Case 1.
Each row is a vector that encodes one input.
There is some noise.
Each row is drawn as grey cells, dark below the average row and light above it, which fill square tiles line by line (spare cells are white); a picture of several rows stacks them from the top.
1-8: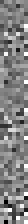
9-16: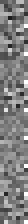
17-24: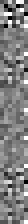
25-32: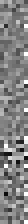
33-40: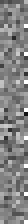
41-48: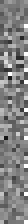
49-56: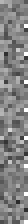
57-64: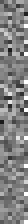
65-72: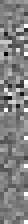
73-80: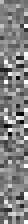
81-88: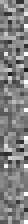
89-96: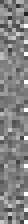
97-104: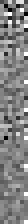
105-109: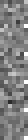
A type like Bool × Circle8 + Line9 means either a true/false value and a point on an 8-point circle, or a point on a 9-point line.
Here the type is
(Line6 + Line8) × Line8.
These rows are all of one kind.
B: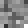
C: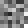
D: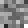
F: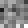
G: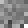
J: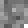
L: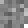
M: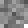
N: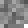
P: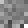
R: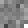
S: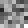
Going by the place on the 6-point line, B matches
M and N.
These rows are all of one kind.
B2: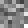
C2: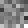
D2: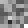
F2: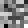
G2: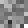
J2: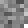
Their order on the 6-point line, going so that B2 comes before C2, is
B2, J2, F2, G2, D2, C2.
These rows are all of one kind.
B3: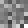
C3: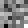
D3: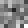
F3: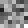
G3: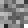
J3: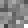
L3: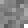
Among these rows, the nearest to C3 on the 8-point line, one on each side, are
G3 and L3.
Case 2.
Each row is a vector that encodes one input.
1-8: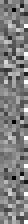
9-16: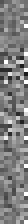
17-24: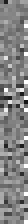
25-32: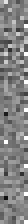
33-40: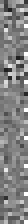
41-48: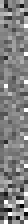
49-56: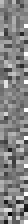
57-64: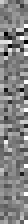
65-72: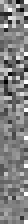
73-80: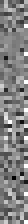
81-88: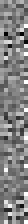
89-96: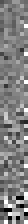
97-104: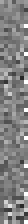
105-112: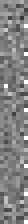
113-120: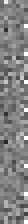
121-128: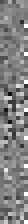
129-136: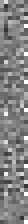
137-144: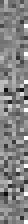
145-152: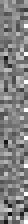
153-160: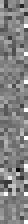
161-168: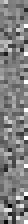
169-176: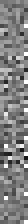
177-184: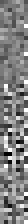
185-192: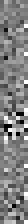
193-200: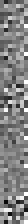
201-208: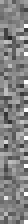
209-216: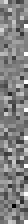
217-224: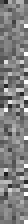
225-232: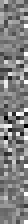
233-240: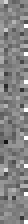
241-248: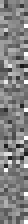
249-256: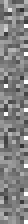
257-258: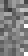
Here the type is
List3(Line8).
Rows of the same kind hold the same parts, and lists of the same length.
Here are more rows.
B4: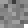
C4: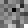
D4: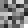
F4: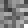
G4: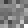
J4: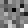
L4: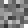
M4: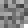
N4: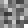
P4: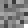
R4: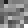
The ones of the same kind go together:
B4, L4, N4, P4
C4, J4
D4, M4
F4, G4, R4

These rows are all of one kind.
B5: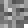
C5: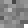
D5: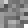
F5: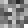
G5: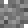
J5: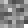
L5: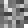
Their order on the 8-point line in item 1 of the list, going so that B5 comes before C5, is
G5, L5, B5, C5, J5, F5, D5.
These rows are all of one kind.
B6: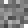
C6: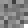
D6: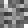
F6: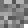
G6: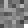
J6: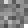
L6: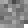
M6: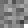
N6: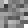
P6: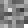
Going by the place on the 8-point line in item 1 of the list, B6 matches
D6 and G6.
